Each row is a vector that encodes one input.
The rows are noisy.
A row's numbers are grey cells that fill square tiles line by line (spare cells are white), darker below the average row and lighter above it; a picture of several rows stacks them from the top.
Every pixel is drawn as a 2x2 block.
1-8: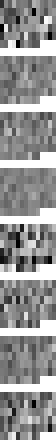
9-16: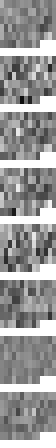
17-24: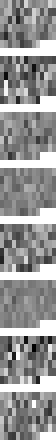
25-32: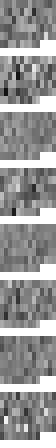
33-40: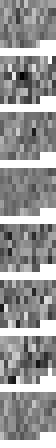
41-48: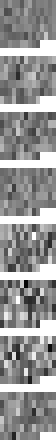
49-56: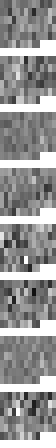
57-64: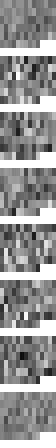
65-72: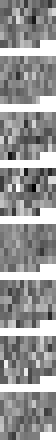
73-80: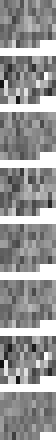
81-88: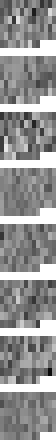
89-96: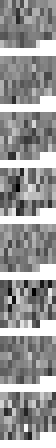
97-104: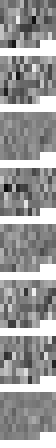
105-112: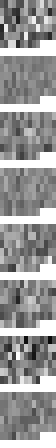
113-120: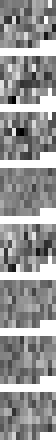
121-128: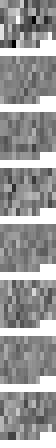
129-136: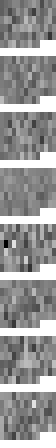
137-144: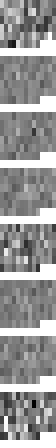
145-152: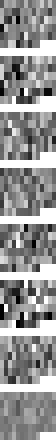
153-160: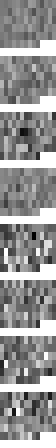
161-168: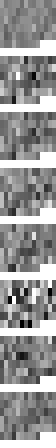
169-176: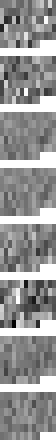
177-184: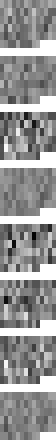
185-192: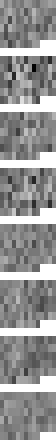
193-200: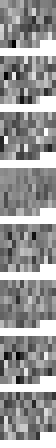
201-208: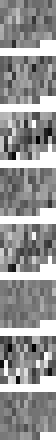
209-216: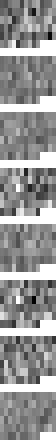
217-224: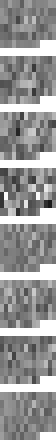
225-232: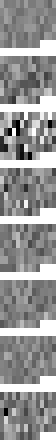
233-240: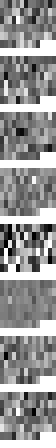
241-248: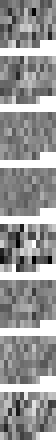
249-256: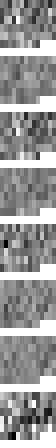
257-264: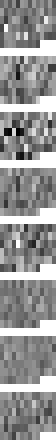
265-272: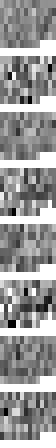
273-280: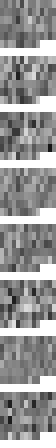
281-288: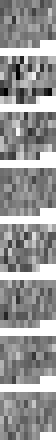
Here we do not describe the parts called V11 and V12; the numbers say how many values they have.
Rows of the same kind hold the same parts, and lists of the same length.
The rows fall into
3 kinds.
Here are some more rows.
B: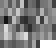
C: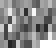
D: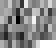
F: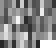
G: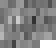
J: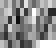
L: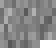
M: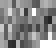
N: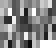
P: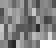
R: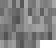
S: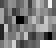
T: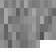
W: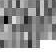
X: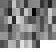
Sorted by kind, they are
B, F, N, S, W
C, D, J, L, T, X
G, M, P, R

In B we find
one of 10 labels.
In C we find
a point on each of two 8-point lines and a value of V12.
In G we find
a point on a 7-point line, a point on an 8-point line and a value of V11.
